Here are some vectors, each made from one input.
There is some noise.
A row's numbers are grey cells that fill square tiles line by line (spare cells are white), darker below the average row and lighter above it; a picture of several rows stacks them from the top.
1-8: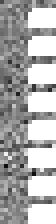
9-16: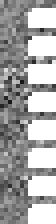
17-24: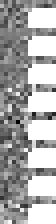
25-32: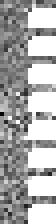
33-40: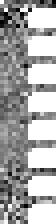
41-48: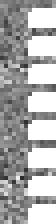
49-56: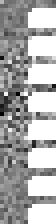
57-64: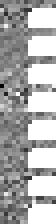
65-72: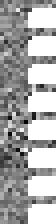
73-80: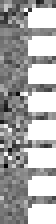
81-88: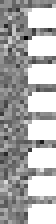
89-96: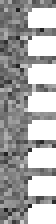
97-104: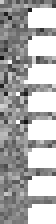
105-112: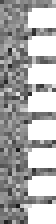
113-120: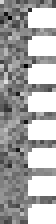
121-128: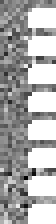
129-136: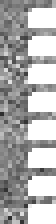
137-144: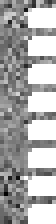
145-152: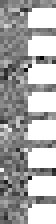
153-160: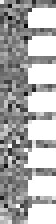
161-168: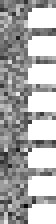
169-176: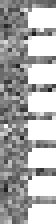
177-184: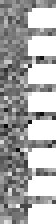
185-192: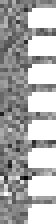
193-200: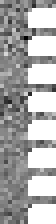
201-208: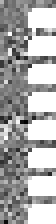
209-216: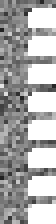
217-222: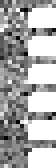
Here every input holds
a list of up to two points on a 14-point line.
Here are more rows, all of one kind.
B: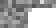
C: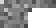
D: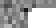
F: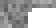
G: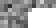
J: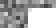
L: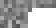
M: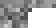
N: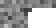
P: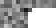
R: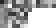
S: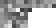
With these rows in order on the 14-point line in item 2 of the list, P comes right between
C and J.
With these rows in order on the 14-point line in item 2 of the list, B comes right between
J and M.
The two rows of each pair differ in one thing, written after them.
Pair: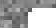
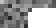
the place on the 14-point line in item 2 of the list
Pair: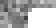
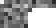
the place on the 14-point line in item 1 of the list
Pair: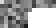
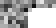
the place on the 14-point line in item 2 of the list
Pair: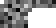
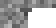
the place on the 14-point line in item 1 of the list
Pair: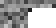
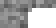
the place on the 14-point line in item 1 of the list
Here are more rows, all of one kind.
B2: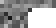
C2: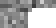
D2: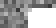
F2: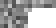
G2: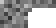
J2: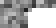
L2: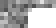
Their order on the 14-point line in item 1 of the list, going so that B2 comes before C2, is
L2, B2, F2, J2, G2, D2, C2.
